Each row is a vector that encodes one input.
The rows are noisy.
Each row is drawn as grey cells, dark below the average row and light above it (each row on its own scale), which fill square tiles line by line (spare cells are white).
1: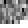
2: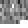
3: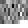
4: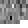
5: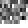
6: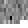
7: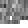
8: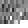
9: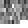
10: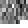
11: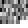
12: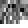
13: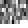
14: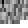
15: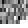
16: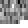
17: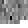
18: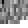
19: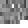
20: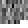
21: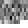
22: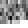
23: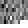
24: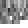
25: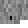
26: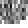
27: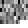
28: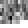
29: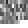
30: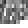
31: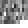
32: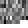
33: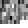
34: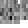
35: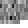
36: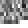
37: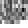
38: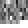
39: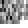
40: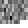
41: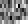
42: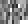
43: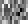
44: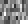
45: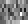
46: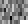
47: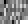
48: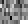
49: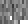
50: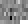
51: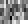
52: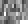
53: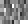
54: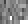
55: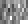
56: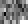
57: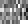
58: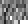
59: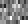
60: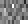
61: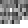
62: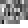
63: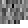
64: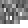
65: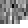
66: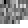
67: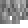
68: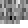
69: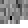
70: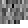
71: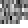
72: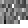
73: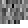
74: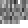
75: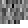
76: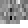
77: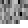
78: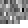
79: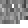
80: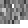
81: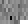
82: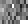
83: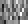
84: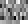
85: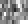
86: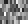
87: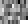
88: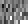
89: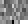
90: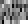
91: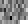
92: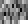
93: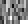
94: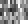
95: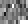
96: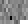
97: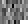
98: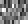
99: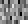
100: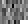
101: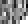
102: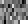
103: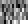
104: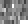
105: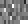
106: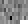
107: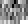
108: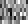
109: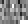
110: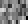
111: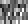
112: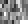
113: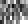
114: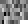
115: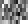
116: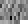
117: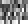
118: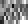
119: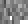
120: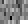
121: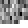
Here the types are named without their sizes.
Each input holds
either a fixed value, or a node of each of two trees.
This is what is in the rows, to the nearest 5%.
About 5% of them hold a fixed value. The rest hold a node of each of two trees.
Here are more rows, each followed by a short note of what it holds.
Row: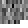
a fixed value
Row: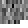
a fixed value
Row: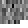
a fixed value
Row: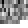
a node of each of two trees
